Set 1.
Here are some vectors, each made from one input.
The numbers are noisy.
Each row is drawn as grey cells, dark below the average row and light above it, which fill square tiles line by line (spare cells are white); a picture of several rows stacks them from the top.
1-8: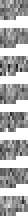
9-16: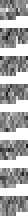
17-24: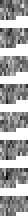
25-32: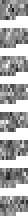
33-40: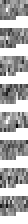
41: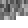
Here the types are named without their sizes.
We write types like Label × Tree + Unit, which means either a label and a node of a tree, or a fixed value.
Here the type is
Bool × Line × Line.
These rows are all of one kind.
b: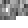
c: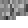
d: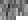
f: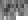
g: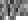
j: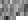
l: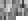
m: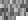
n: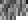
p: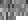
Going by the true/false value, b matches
c, j, l and m.
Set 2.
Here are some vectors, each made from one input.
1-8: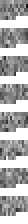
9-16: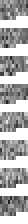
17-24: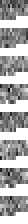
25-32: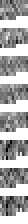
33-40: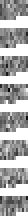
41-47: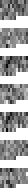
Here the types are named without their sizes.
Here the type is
Bool × Line.
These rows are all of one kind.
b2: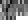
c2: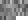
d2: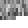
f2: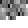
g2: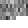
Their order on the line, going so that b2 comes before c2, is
b2, g2, c2, d2, f2.
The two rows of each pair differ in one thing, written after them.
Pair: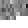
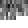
the true/false value
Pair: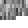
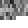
the true/false value
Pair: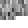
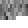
the place on the line
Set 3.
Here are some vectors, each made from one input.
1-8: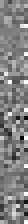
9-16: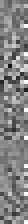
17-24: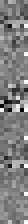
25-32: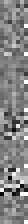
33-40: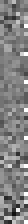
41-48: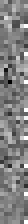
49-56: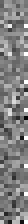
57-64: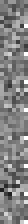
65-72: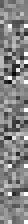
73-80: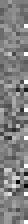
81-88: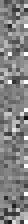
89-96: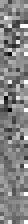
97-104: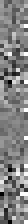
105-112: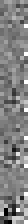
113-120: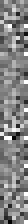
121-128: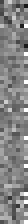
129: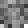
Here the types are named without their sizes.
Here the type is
Bool × Tree + Unit.
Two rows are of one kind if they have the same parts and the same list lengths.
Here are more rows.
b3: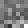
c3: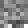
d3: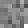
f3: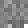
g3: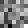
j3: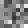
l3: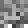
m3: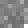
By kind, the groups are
b3, c3, d3, f3, j3, l3, m3
g3

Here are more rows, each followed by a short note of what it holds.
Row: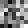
a fixed value
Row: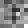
a node of a tree and a true/false value
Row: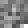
a node of a tree and a true/false value
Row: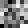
a fixed value
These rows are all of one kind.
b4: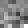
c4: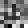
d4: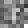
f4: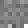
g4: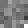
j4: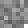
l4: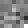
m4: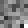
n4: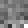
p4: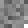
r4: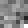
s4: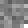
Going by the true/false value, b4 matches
c4, f4, j4 and m4.
